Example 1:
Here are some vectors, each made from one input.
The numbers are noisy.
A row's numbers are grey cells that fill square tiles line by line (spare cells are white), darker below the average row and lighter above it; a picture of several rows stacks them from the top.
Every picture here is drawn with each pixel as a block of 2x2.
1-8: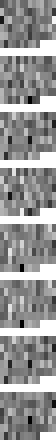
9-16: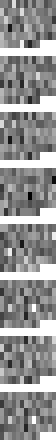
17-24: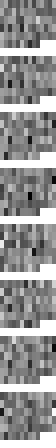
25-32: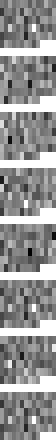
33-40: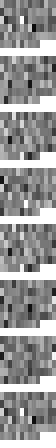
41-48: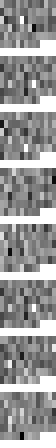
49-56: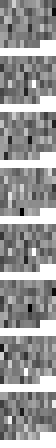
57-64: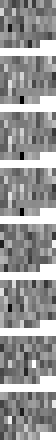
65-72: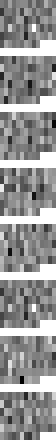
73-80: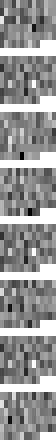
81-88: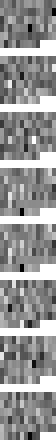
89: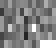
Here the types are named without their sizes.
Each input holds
either a label, or a point on a line and a true/false value.
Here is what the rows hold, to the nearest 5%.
About 50% of them hold a label. The rest hold a point on a line and a true/false value.
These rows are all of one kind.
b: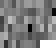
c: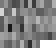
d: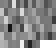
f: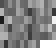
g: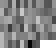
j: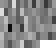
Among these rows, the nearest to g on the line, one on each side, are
b and d.
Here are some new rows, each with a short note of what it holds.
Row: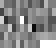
a label
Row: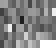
a label
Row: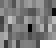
a point on a line and a true/false value
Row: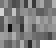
a point on a line and a true/false value
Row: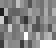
a label
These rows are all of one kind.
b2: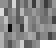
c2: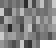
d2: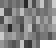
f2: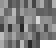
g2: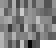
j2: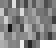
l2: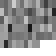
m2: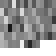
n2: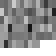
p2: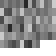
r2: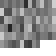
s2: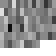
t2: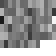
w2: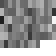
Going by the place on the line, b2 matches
l2, n2 and s2.
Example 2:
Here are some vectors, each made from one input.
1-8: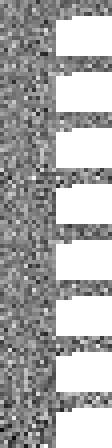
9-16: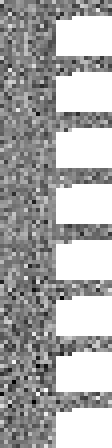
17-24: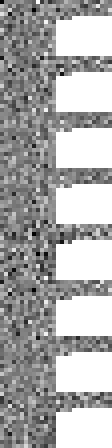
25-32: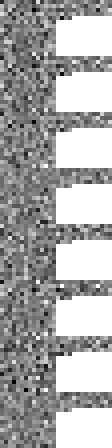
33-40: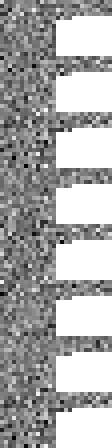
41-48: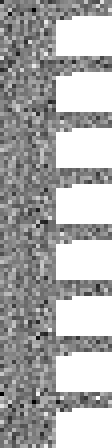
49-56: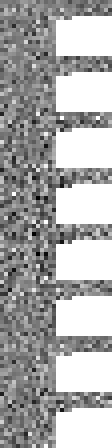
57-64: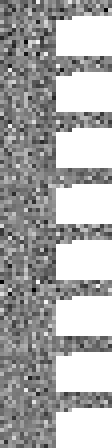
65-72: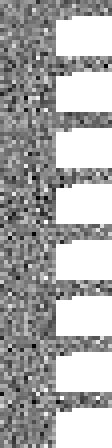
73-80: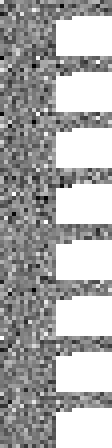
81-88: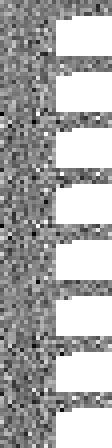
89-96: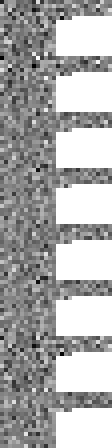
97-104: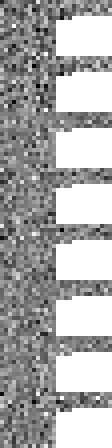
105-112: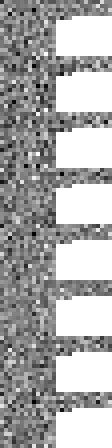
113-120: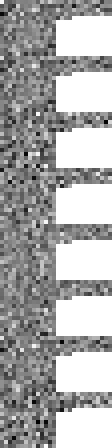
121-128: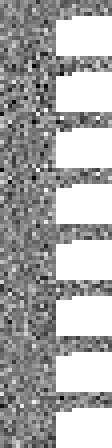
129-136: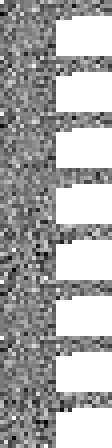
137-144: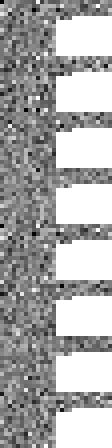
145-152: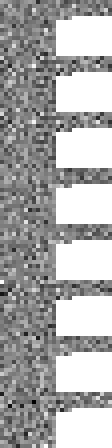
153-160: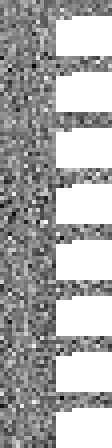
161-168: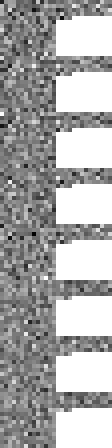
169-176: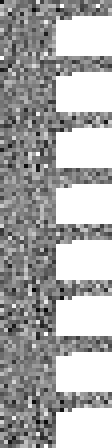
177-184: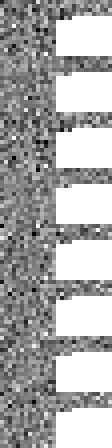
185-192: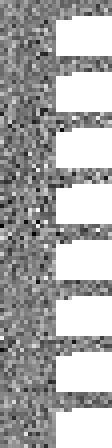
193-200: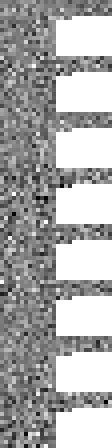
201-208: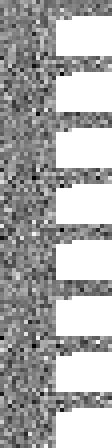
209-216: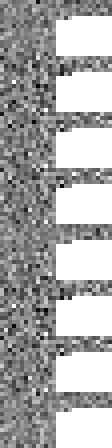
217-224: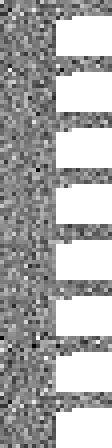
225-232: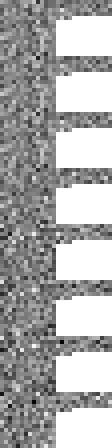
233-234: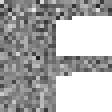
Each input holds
a true/false value, together with either a point on a 10-point line, or a point on a 15-point line.
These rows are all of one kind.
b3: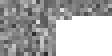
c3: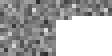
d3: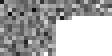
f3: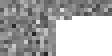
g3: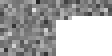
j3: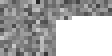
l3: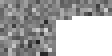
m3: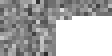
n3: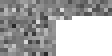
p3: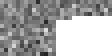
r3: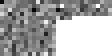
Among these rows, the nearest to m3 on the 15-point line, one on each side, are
b3 and j3.
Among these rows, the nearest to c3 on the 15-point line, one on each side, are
g3 and p3.
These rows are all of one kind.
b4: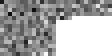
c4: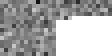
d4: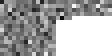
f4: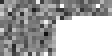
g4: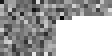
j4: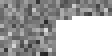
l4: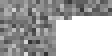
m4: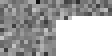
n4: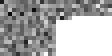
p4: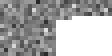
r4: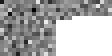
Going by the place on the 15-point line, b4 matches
c4, m4 and n4.
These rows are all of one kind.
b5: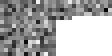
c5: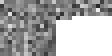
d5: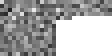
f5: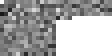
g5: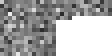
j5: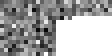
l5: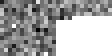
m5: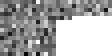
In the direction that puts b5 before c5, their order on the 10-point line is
b5, m5, f5, d5, g5, l5, c5, j5.
